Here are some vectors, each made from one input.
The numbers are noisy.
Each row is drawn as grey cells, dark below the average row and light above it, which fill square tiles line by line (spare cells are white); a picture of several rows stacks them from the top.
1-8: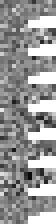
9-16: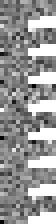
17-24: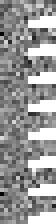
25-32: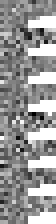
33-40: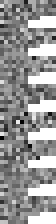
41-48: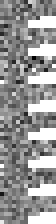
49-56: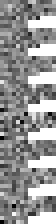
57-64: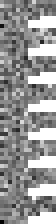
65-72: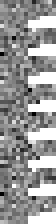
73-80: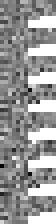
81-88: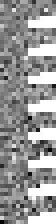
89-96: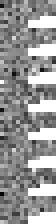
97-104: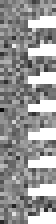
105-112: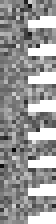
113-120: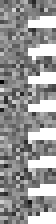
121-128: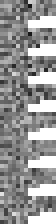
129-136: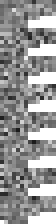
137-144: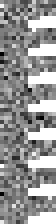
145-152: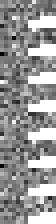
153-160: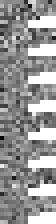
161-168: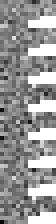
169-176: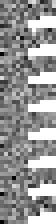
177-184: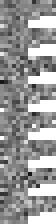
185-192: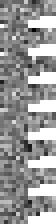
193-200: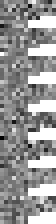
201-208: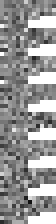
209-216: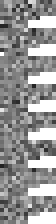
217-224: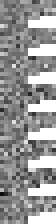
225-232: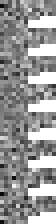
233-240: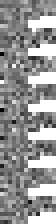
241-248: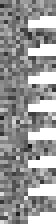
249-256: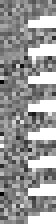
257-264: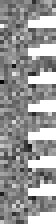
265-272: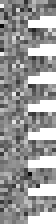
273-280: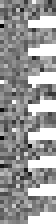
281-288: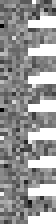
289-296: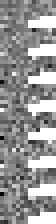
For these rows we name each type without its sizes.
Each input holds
either a point on a line, or a node of a tree and a true/false value.
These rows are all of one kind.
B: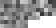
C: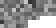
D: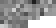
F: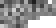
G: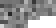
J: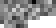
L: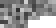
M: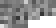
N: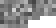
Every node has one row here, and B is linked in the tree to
C.
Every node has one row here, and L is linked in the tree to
C, G, M and N.
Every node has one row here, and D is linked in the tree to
N.
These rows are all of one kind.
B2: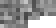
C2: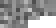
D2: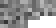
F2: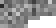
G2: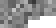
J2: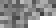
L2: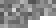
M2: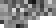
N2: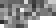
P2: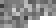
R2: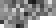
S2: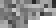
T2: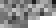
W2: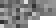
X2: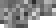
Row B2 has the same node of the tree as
C2, G2, N2 and R2.
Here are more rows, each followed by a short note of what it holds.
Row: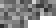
a point on a line
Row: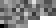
a point on a line
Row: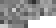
a node of a tree and a true/false value
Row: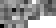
a point on a line
